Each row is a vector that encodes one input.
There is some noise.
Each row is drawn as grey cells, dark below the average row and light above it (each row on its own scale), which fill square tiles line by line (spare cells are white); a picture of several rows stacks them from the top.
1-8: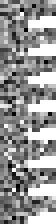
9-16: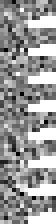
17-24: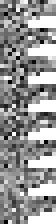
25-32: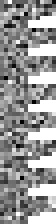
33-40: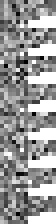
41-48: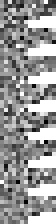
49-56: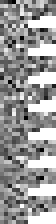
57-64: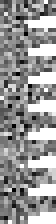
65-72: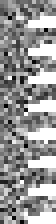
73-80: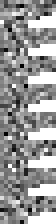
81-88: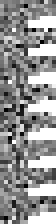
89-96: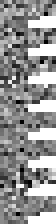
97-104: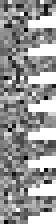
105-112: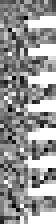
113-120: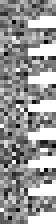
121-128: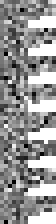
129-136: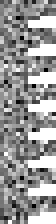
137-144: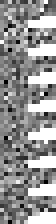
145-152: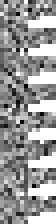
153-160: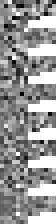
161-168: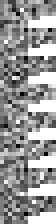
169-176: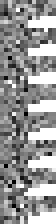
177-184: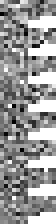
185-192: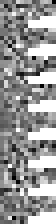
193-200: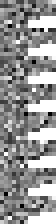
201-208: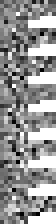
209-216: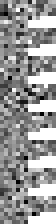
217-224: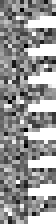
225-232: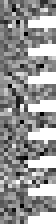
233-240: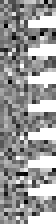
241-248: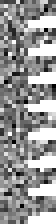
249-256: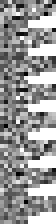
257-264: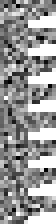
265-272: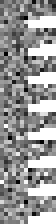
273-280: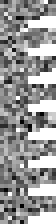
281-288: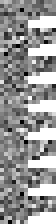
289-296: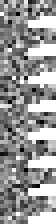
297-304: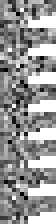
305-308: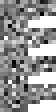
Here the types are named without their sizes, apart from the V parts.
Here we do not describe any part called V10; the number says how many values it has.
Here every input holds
either a label and a value of V10, or a list of points on a line.
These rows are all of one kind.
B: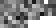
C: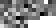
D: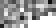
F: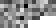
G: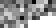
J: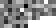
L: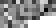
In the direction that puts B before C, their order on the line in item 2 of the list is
D, G, B, L, C, F, J.
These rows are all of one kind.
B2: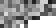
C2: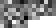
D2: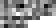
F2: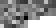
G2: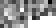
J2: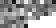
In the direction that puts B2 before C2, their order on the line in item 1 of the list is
G2, B2, F2, C2, D2, J2.
